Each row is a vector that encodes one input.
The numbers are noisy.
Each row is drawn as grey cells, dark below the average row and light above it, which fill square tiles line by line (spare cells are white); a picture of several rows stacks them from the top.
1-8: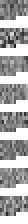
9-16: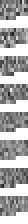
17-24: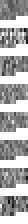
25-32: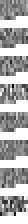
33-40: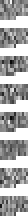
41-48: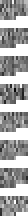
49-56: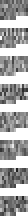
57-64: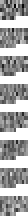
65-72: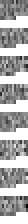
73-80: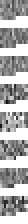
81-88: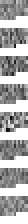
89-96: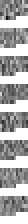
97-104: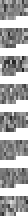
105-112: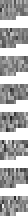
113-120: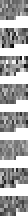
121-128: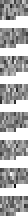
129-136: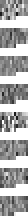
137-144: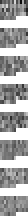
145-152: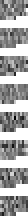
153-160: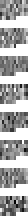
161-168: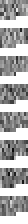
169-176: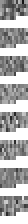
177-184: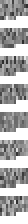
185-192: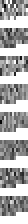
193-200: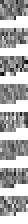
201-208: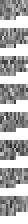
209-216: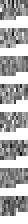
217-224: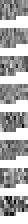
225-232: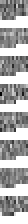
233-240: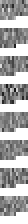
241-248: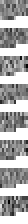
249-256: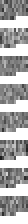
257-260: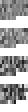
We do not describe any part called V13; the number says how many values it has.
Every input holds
a value of V13, together with either a point on a 10-point line, or a point on an 11-point line.
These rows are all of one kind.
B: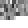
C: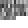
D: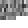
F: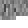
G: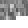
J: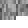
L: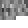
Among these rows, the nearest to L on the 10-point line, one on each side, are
C and D.
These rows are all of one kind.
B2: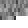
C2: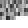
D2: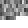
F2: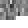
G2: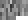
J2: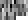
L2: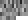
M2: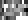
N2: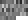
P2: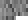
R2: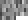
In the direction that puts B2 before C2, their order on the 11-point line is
P2, J2, N2, L2, R2, D2, B2, M2, F2, G2, C2.
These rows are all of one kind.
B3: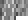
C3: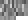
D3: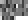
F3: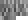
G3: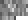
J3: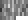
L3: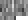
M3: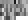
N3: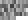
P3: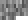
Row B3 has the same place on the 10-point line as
J3 and P3.
